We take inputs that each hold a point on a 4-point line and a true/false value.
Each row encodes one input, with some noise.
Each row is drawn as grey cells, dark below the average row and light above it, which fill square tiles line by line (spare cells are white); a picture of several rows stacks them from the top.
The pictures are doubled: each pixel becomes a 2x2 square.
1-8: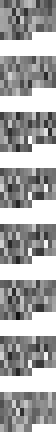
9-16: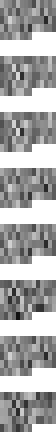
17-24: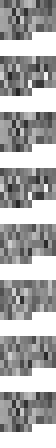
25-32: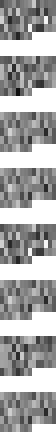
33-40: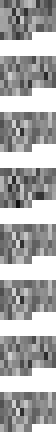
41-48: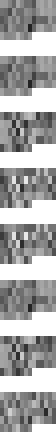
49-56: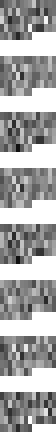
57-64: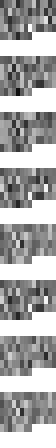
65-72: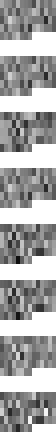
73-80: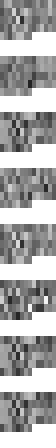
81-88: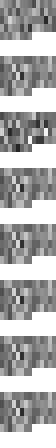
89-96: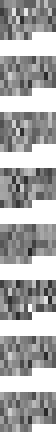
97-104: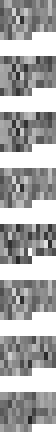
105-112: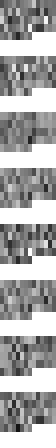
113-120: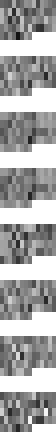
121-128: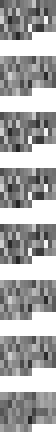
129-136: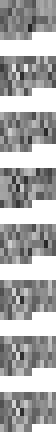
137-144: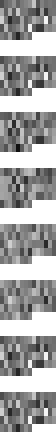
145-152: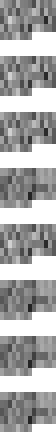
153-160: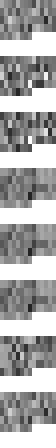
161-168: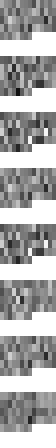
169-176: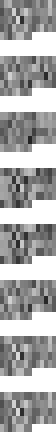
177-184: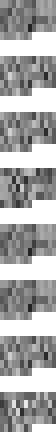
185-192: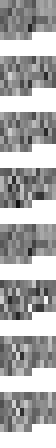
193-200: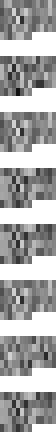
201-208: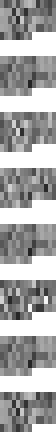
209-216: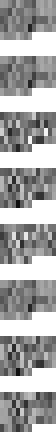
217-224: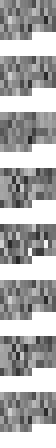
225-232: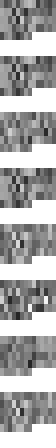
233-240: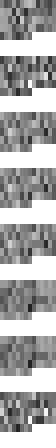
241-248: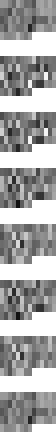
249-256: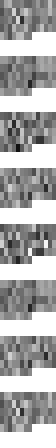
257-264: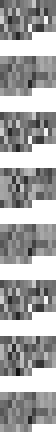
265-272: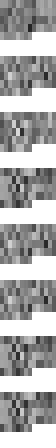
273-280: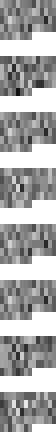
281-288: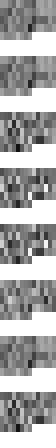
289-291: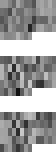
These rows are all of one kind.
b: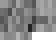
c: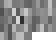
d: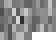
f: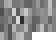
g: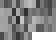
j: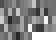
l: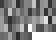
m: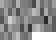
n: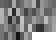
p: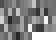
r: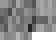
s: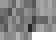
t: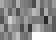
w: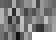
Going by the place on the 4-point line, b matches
n, r, s and w.
